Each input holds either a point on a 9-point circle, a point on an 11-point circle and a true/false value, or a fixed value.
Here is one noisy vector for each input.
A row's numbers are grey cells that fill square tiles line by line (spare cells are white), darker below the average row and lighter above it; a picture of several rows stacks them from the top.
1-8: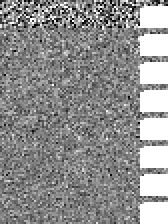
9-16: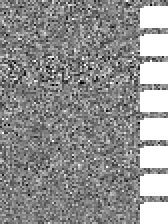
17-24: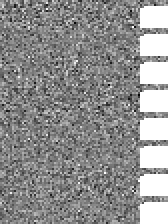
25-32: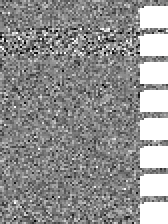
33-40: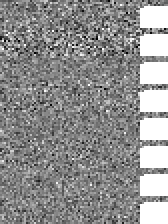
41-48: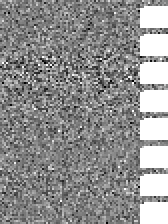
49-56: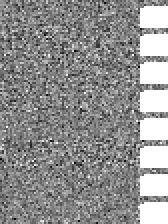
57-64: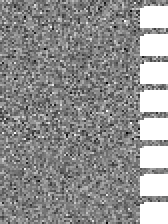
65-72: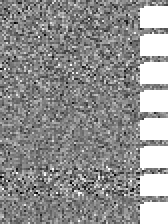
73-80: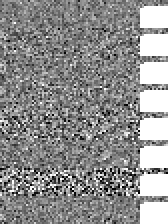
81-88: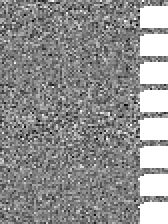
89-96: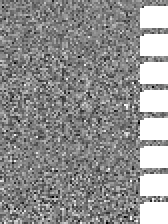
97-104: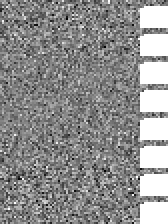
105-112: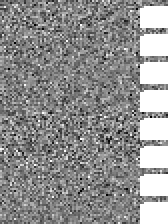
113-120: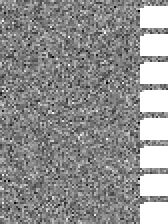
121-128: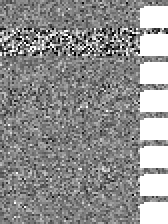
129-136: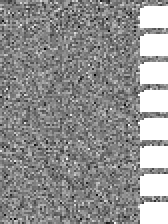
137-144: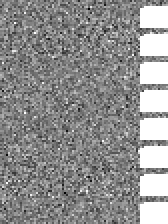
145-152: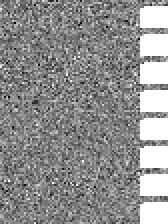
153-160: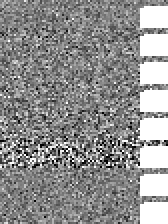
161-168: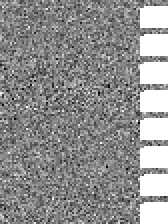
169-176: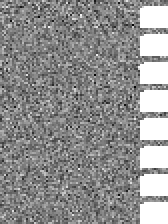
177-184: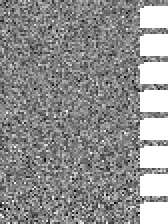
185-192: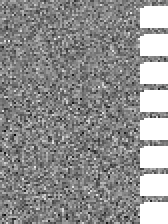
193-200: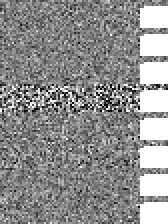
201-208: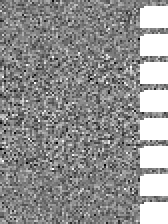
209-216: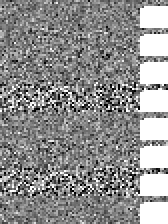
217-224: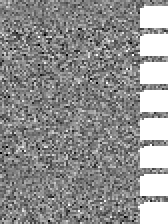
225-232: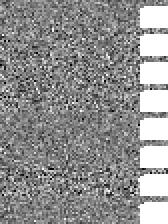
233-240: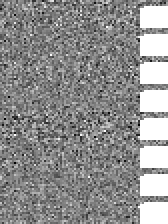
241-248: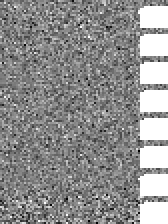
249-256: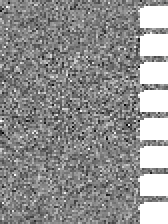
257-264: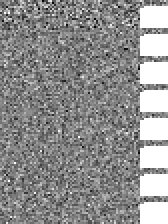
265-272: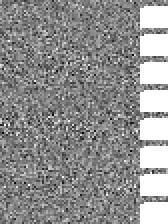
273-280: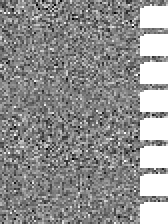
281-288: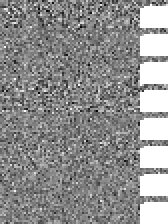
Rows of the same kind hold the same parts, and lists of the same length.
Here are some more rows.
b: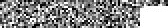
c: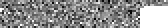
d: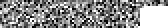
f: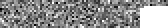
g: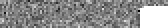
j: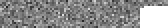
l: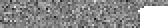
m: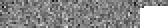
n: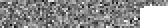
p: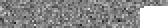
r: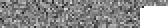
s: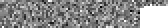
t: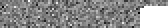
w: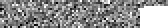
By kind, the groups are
b, d
c, f, g, j, l, m, n, p, r, s, t, w

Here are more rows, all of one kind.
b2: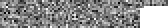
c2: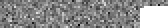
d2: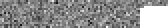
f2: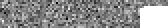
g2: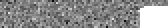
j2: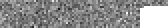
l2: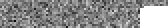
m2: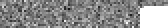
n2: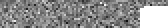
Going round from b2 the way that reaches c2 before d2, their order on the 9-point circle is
b2, c2, n2, g2, f2, m2, j2, l2, d2.
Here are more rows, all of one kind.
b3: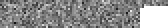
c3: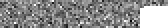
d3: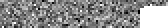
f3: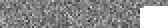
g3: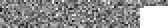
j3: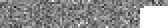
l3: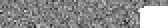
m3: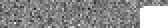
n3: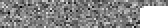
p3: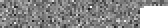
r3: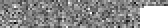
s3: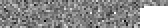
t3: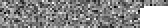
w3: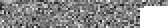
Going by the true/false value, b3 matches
l3, r3 and s3.
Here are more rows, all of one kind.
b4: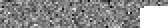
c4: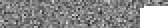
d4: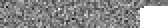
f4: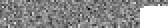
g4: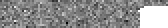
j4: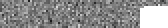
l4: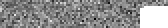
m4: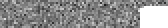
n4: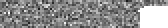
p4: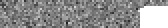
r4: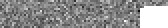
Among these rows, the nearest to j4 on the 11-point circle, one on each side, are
f4 and n4.
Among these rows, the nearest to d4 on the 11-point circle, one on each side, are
b4 and p4.
